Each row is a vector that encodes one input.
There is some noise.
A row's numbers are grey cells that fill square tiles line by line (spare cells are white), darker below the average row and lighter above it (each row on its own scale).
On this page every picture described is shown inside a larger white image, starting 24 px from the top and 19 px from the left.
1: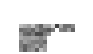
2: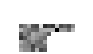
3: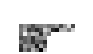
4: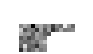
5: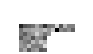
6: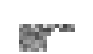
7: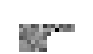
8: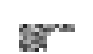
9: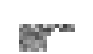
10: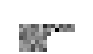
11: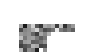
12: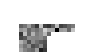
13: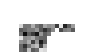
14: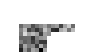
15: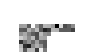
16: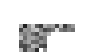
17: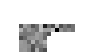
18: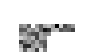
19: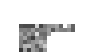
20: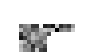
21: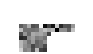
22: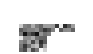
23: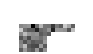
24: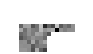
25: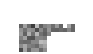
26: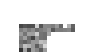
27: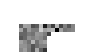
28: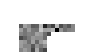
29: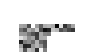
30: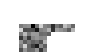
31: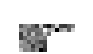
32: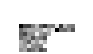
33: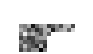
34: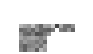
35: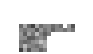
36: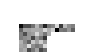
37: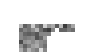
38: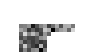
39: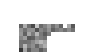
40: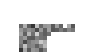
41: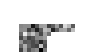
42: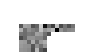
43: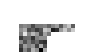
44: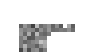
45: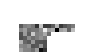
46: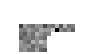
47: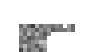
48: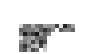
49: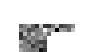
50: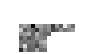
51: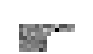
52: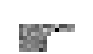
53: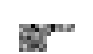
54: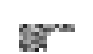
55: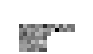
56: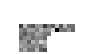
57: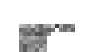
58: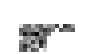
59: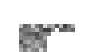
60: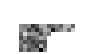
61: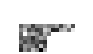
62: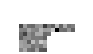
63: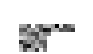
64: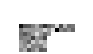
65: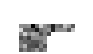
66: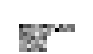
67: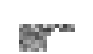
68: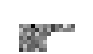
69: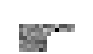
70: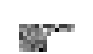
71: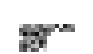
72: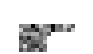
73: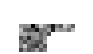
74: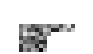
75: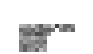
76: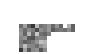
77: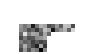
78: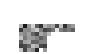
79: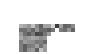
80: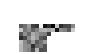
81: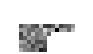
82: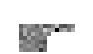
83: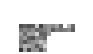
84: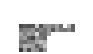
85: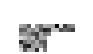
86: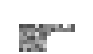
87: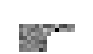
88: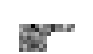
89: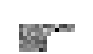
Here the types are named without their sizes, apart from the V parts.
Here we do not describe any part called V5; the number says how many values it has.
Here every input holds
either a point on a line and a true/false value, or a value of V5.
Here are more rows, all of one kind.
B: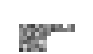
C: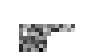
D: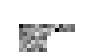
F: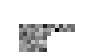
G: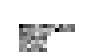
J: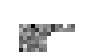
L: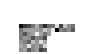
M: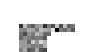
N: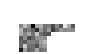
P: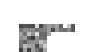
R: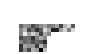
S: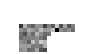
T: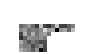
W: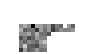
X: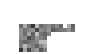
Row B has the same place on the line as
F, M, S and X.
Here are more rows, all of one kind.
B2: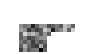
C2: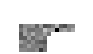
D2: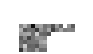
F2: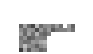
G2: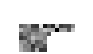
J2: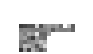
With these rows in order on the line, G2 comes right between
B2 and D2.
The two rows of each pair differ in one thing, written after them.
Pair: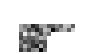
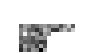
the place on the line
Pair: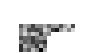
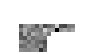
the true/false value
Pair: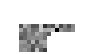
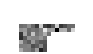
the place on the line
